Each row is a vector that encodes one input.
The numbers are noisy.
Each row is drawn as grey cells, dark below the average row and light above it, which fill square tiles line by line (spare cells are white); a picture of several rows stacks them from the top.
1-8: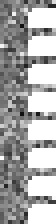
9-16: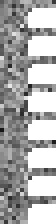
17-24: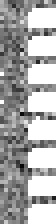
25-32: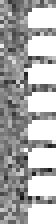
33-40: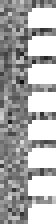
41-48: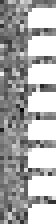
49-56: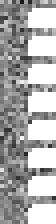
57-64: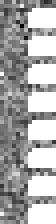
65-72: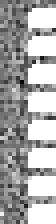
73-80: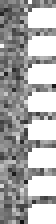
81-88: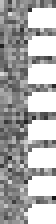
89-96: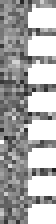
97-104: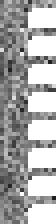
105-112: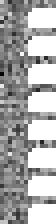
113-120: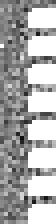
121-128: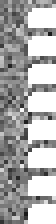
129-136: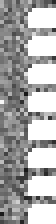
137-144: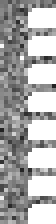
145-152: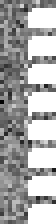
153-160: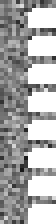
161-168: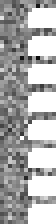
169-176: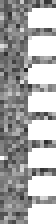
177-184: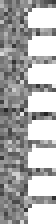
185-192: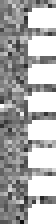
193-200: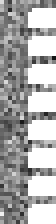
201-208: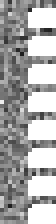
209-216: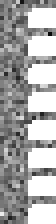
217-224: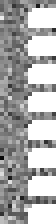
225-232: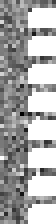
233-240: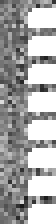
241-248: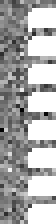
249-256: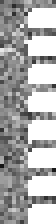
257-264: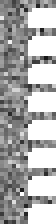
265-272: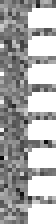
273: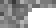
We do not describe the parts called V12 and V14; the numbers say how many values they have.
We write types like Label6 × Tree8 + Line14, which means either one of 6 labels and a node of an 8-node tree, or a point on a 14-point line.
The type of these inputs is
(Tree8 + V14) × (Tree11 + V12).
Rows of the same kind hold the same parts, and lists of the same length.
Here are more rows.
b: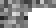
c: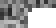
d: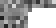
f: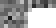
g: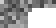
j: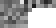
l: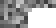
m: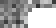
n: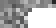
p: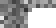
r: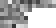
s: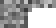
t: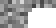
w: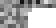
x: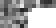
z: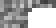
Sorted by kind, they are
b, c, d, l, r
f, g, j, t, x, z
m, n, p
s, w

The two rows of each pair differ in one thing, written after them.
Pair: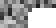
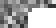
the value of V12
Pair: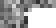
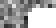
the value of V14
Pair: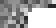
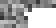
the value of V12
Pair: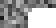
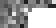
the value of V12
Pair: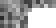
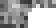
the value of V14
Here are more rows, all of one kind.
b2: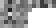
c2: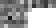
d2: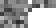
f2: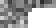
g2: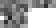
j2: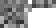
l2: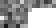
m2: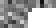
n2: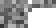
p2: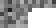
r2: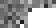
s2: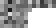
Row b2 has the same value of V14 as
c2, g2, j2 and s2.
